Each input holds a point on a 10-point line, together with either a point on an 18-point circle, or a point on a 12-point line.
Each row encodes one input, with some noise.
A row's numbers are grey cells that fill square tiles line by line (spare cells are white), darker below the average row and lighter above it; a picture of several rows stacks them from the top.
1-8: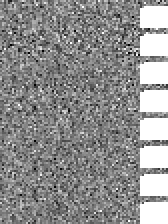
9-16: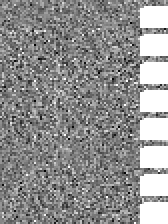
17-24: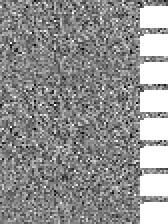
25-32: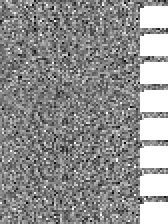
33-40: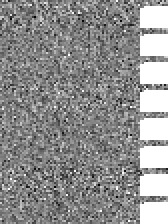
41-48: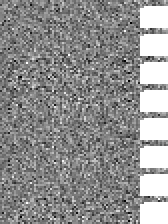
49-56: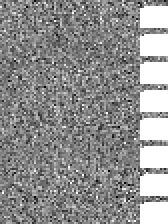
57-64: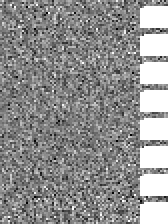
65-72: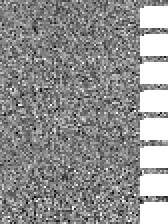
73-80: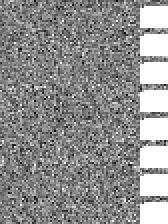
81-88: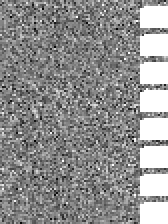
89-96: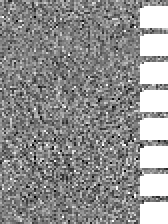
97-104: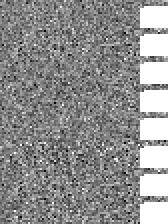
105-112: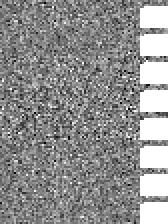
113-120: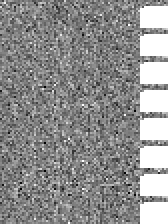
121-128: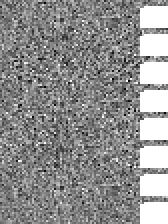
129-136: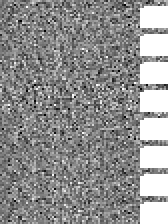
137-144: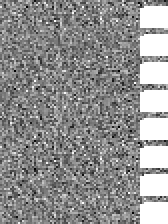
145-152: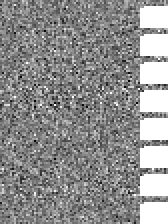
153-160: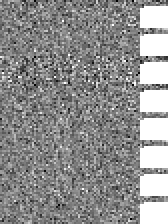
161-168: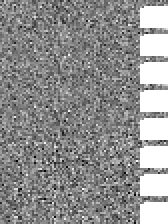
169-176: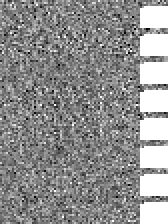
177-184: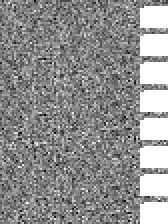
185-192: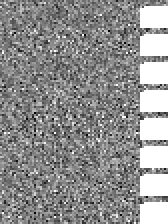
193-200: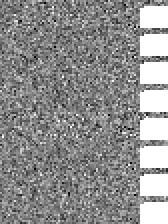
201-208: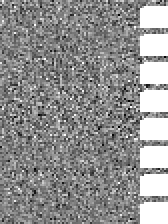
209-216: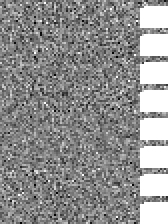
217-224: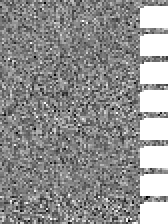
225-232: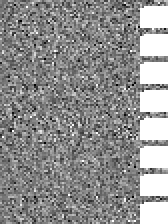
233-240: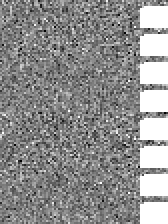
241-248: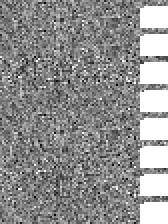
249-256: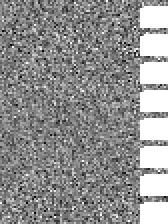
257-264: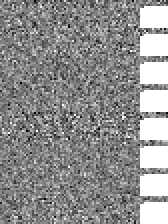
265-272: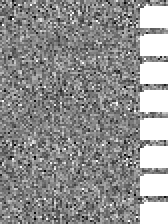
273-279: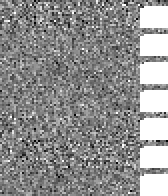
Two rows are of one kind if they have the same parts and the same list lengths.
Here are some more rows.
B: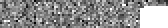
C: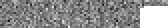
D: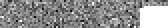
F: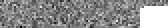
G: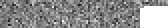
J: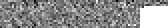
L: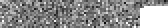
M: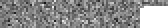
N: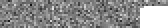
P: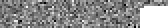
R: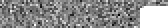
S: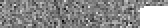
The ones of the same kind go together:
B, D, L, R
C, F, G, J, M, N, P, S

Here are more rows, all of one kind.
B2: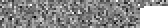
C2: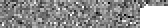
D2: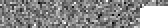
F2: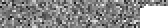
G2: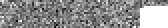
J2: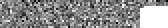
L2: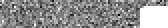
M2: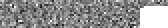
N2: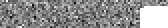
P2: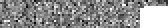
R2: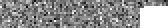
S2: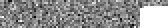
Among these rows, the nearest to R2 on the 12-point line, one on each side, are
C2 and S2.
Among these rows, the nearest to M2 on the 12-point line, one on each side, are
G2 and S2.
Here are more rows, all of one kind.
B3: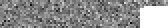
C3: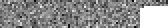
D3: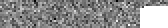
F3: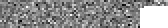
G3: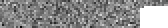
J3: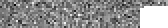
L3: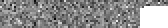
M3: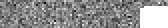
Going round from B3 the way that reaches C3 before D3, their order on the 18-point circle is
B3, G3, C3, L3, M3, F3, D3, J3.
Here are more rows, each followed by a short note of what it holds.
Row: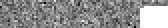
a point on an 18-point circle and a point on a 10-point line
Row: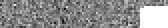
a point on an 18-point circle and a point on a 10-point line
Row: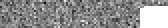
a point on an 18-point circle and a point on a 10-point line
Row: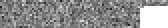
a point on an 18-point circle and a point on a 10-point line
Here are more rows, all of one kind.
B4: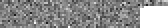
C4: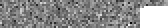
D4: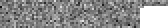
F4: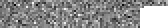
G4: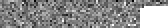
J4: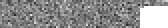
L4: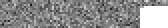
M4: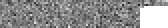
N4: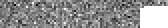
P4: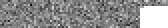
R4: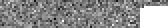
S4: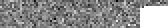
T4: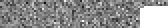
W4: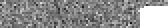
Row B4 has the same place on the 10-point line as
J4, L4, M4 and P4.
